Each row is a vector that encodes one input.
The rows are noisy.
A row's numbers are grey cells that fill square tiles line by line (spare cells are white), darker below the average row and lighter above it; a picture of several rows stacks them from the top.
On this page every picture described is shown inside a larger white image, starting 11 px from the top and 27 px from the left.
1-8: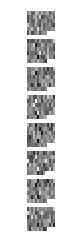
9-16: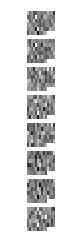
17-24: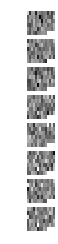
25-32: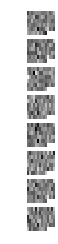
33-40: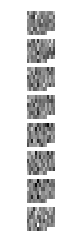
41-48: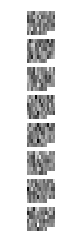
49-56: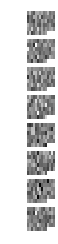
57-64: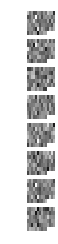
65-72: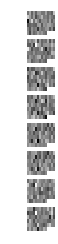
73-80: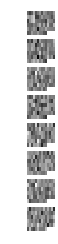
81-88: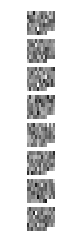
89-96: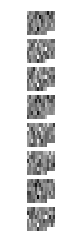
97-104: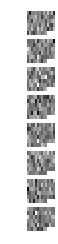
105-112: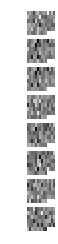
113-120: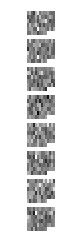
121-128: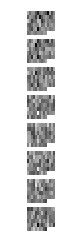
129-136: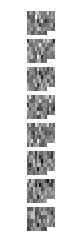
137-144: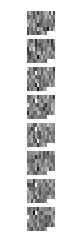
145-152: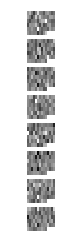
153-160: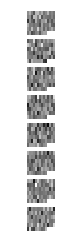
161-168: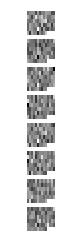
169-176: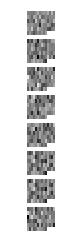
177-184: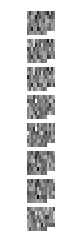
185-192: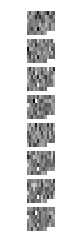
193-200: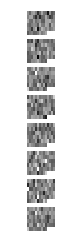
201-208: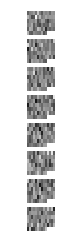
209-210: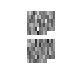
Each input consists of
a point on a 12-point line, together with either a point on a 12-point line, or a point on a 15-point line.
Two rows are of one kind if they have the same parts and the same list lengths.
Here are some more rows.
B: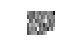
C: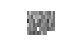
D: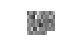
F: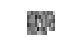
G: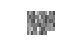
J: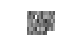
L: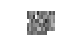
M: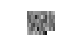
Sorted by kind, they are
B, C, D, G, J, L
F, M

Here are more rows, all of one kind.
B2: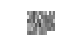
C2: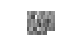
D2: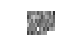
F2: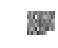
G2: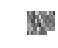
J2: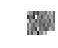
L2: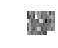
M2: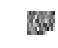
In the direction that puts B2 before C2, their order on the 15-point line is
D2, B2, G2, L2, C2, F2, J2, M2.
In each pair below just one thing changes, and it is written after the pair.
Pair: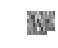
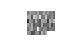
the place on the 15-point line
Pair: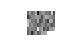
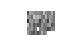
the place on the 12-point line
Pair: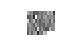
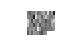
the place on the 15-point line
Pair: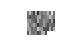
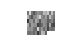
the place on the 12-point line
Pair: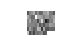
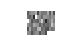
the place on the 12-point line
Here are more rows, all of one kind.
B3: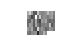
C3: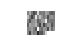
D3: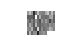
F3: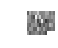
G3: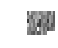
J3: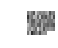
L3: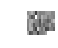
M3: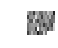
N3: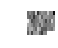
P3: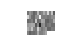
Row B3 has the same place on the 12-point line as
C3, F3, G3 and P3.
